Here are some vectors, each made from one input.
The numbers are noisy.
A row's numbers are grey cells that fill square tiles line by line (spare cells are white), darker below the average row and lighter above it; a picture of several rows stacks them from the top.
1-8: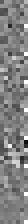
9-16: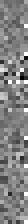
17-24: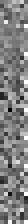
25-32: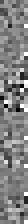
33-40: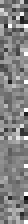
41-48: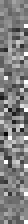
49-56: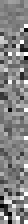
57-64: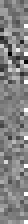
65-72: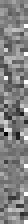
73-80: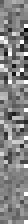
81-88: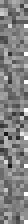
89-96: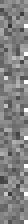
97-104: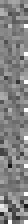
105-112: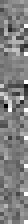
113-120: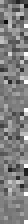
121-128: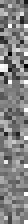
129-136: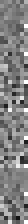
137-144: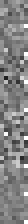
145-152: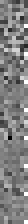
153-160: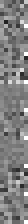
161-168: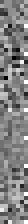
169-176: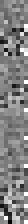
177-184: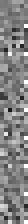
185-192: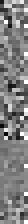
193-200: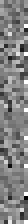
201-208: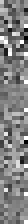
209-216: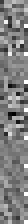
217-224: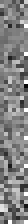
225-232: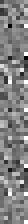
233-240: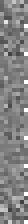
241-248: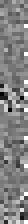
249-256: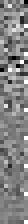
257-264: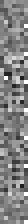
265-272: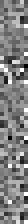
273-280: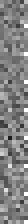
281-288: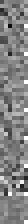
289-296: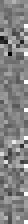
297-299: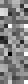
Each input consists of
either a point on a 9-point circle, or a point on a 10-point circle, a point on a 14-point line and three true/false values.
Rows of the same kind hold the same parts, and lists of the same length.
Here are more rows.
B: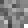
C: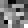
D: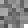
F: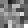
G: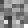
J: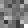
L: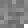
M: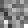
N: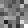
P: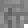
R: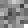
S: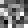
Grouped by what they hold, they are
B, D, G, J, L, M, N, P, R
C, F, S

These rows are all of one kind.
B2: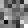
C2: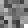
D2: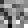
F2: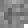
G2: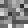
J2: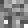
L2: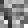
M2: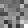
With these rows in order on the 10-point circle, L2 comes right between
G2 and M2.
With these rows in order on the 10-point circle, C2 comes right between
F2 and J2.
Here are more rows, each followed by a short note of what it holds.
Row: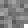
a point on a 10-point circle, a point on a 14-point line and three true/false values
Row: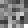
a point on a 9-point circle
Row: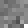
a point on a 10-point circle, a point on a 14-point line and three true/false values
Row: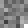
a point on a 10-point circle, a point on a 14-point line and three true/false values
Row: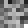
a point on a 9-point circle
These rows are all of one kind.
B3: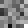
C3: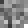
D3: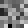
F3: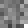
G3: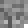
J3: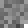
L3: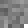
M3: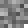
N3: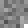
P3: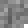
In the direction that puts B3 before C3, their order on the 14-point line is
L3, D3, J3, M3, F3, G3, B3, C3, P3, N3.
